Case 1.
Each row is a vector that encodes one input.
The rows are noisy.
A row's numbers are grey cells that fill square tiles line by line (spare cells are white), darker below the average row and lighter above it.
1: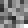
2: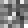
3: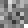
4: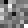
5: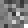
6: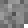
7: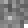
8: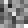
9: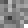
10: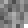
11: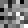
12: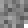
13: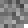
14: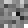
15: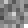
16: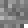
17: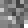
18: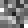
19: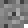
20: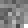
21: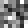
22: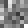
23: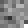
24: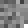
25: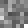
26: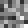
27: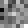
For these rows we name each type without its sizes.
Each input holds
a point on a line.
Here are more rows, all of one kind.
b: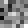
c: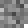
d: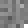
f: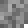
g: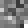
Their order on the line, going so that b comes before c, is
b, d, f, g, c.
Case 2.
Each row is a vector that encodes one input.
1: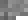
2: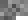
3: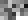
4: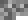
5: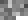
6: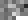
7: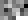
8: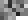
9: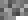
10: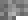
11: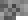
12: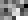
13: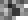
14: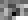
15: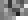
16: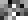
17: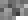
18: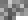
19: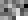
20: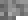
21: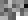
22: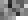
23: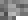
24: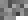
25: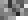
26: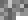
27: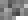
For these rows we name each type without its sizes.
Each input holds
a point on a line.
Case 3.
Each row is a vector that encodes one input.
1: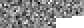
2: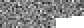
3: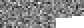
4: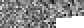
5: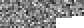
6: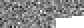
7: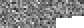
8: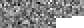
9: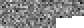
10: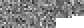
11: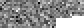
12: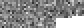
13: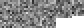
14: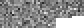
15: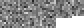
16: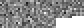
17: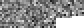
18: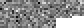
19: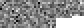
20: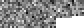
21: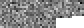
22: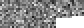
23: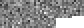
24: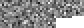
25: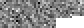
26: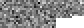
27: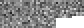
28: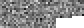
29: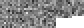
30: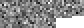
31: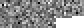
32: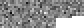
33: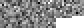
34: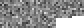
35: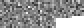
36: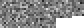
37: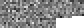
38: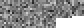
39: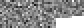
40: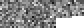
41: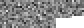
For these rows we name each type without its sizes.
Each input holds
a point on a line.
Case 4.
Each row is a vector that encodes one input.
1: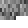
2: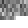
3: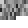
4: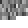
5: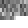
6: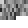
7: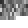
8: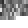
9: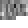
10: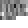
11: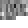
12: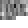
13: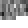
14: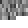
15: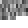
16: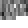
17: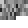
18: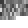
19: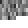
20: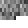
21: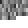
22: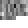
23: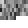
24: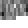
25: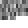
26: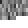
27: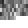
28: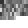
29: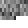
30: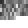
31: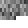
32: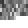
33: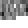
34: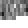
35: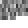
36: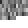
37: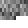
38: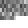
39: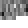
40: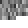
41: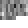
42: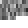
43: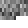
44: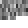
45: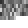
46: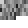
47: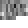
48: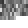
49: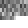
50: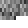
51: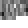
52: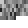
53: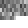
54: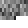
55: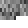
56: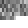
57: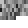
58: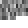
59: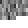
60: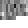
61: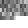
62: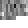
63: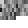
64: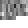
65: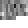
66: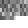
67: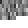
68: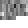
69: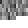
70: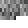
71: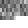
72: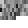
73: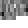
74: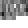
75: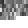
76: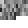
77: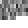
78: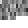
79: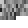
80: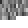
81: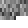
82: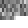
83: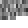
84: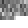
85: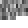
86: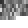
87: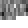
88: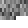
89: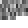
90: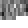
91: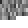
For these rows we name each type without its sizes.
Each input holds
three true/false values.
